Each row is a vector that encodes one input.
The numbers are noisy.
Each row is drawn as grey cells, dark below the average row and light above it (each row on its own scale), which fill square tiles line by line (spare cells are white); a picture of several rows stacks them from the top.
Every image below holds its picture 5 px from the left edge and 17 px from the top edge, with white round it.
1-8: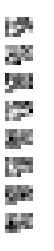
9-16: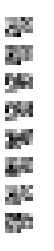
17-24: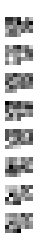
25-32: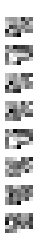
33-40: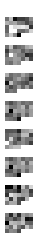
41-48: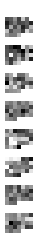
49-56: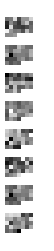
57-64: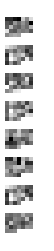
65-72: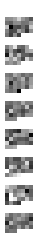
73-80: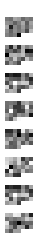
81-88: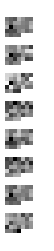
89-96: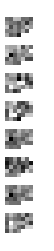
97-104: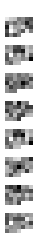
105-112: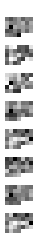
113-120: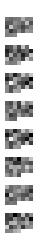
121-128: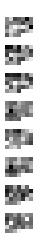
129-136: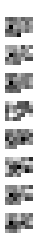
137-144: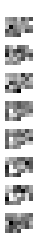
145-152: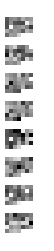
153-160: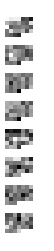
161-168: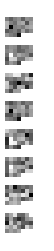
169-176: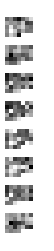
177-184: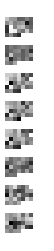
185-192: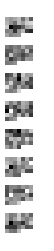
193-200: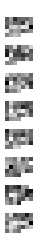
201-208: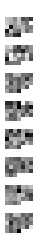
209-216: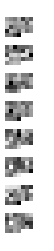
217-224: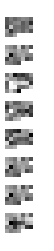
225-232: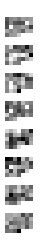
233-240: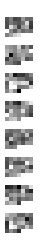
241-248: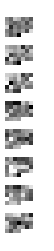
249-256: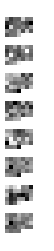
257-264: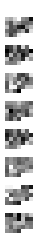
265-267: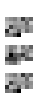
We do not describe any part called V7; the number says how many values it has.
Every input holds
a value of V7, together with either one of 9 labels, or a point on a 5-point line.
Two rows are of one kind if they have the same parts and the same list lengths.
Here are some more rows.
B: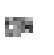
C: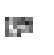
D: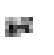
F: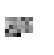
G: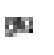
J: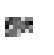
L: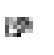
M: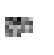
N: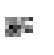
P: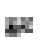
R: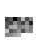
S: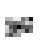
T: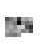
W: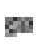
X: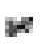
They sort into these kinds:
B, C, G, J, L, M, R, T, W
D, F, N, P, S, X

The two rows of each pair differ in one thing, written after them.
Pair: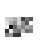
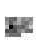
the value of V7
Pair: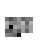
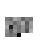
the place on the 5-point line
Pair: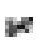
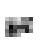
the place on the 5-point line
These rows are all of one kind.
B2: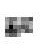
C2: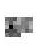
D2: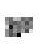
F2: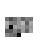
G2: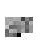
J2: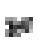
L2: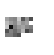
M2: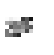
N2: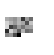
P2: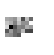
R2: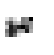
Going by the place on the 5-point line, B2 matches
C2, F2 and L2.
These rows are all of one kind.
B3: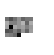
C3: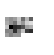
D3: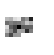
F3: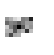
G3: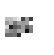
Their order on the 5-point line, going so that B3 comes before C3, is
F3, D3, G3, B3, C3.
